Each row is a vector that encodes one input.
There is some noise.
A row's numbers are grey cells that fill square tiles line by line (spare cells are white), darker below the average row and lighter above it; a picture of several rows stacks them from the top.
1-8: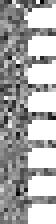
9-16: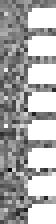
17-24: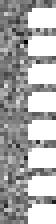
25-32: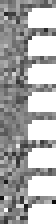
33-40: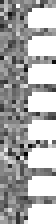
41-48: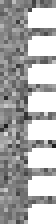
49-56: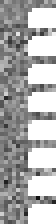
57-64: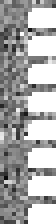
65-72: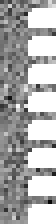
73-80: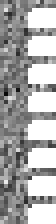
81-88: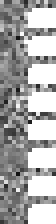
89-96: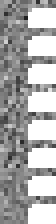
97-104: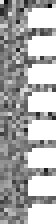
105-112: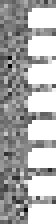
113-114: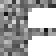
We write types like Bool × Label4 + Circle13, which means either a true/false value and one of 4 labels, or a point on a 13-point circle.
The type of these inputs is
Circle6 × Line6 × (Tree10 + Unit).
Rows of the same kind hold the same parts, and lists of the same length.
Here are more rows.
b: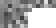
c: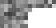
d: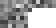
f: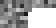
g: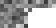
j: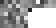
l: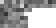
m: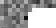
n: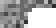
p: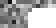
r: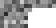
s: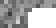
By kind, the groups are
b, c, d, g, l, m, n, p
f, j, r, s

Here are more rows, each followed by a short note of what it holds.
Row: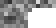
a point on a 6-point circle, a point on a 6-point line and a node of a 10-node tree
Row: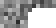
a point on a 6-point circle, a point on a 6-point line and a node of a 10-node tree
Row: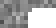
a point on a 6-point circle and a point on a 6-point line
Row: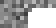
a point on a 6-point circle, a point on a 6-point line and a node of a 10-node tree
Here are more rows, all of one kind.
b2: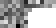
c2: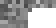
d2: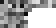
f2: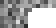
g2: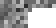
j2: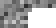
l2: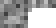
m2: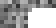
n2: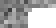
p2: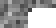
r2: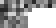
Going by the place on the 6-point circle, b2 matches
c2, f2 and r2.
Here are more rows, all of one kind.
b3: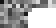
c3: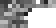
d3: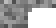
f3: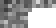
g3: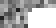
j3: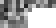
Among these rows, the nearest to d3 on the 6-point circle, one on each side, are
b3 and f3.
